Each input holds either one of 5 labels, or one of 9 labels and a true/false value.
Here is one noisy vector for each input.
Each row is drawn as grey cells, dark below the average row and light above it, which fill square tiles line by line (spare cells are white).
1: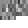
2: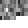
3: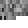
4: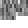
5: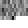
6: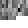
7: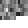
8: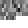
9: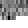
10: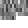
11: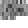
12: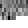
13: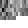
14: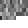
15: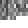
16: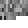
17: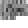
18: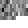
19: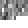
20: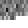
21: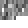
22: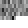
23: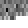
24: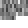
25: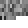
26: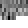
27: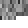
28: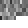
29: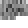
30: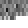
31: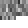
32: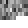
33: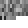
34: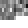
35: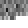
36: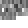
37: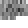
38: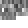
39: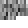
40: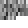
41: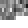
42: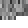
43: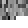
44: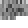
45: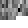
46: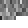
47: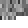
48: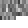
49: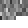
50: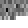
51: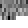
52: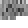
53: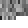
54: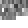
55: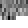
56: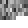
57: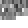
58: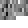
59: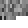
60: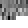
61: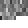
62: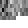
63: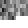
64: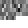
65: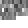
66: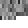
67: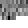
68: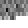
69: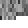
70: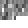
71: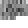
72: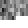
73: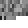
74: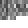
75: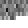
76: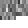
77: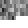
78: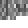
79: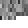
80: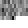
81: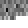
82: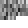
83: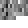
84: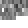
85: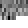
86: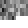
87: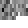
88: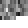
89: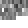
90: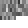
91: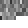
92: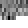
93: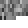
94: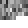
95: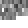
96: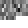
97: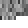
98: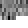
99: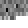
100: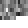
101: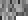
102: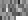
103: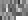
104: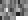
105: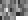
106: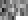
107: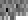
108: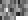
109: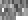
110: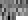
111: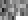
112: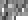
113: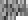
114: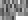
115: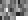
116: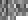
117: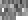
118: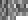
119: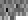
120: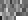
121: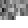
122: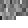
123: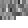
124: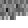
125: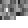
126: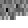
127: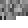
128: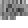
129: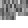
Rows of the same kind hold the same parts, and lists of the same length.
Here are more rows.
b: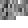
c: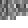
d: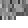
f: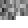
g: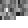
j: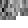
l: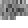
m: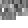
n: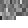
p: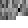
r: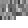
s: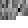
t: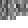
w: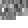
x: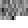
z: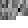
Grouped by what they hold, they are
b, c, f, j, l, m, p, s, t, w, x, z
d, g, n, r

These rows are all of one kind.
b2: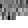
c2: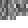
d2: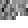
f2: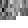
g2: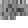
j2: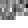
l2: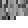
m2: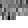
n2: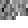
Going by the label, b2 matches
l2 and m2.
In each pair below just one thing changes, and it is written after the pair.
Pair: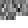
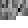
the true/false value
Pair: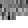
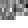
the label
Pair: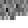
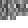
the true/false value
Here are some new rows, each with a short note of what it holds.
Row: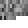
one of 5 labels
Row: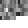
one of 5 labels
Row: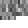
one of 5 labels
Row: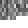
one of 9 labels and a true/false value
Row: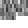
one of 9 labels and a true/false value
